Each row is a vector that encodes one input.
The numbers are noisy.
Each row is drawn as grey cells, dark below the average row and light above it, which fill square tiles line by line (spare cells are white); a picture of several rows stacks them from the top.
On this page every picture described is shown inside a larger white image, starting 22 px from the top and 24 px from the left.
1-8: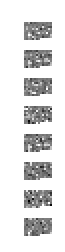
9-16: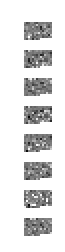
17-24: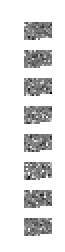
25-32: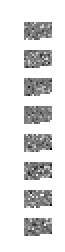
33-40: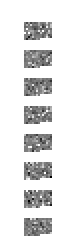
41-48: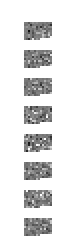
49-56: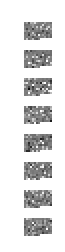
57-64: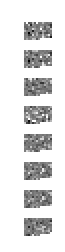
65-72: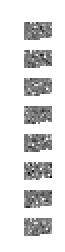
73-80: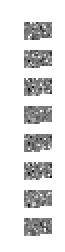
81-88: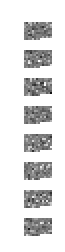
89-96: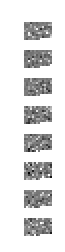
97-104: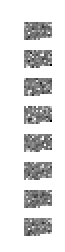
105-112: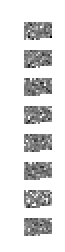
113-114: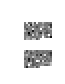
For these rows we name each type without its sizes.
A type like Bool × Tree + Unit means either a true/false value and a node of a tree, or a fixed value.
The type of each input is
(Circle + Unit) × Line.
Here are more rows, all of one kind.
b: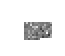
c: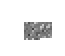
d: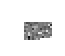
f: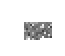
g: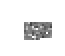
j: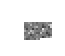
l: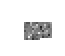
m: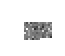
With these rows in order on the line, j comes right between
d and m.
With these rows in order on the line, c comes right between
f and g.
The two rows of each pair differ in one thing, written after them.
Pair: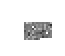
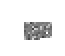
the place on the circle
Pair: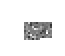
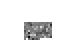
the place on the line
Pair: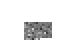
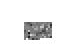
the place on the line
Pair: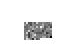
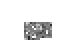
the place on the line
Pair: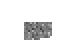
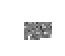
the place on the line
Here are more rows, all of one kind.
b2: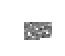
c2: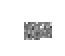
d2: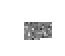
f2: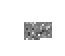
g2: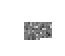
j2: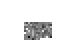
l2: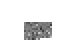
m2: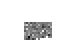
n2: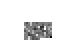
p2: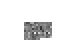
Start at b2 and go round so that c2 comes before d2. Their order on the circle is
b2, c2, f2, g2, n2, p2, l2, j2, m2, d2.
